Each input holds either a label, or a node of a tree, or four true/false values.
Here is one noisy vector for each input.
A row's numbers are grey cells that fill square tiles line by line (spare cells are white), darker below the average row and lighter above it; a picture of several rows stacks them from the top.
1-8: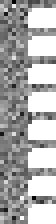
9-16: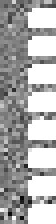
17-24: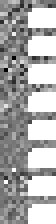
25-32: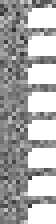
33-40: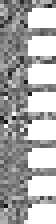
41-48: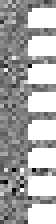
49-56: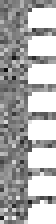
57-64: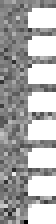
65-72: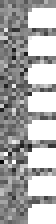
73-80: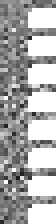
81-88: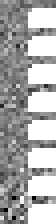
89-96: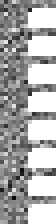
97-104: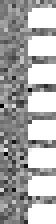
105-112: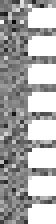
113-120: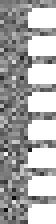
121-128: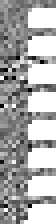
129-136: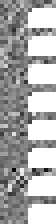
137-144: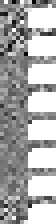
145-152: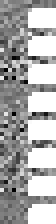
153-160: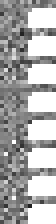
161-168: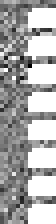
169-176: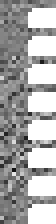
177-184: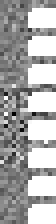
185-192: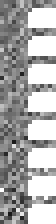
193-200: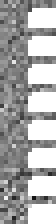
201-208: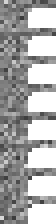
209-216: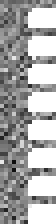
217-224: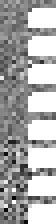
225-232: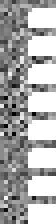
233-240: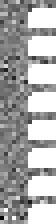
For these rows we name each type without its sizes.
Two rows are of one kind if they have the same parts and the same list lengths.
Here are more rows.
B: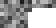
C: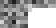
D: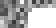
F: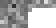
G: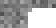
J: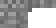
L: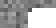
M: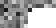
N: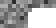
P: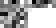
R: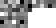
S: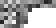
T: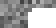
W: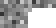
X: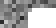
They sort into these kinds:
B, J, L, M, N, R, S, T
C, D, F
G, P, W, X

